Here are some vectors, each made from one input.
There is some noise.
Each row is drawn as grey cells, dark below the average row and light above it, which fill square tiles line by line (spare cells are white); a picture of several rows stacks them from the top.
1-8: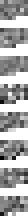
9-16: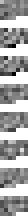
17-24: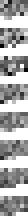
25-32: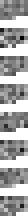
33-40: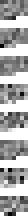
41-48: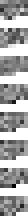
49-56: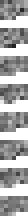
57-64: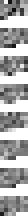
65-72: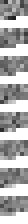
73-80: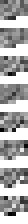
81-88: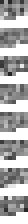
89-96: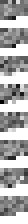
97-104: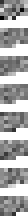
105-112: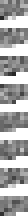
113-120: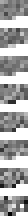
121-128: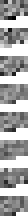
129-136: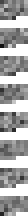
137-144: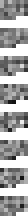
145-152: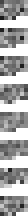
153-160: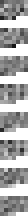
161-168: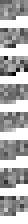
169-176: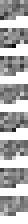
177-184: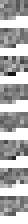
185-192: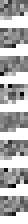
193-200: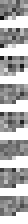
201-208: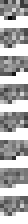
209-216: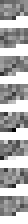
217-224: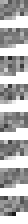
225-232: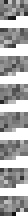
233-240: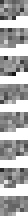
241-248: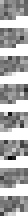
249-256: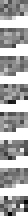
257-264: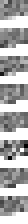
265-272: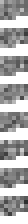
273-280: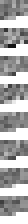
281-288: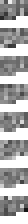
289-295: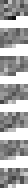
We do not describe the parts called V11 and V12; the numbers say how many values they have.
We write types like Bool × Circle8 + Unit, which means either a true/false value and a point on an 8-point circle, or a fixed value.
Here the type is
Line7 × V11 × V12 + List2(Line6).
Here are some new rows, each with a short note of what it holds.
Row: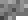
a point on a 7-point line, a value of V11 and a value of V12
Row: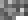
a point on a 7-point line, a value of V11 and a value of V12
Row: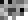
a list of one item
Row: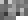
a point on a 7-point line, a value of V11 and a value of V12
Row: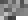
a list of one item
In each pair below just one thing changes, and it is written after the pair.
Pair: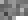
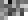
the value of V12
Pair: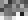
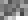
the place on the 7-point line
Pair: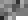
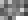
the value of V12
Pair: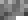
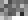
the place on the 7-point line
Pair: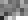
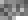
the value of V12
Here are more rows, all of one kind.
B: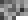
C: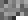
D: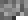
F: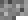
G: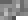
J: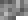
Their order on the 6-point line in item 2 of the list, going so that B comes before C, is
B, D, J, C, F, G.
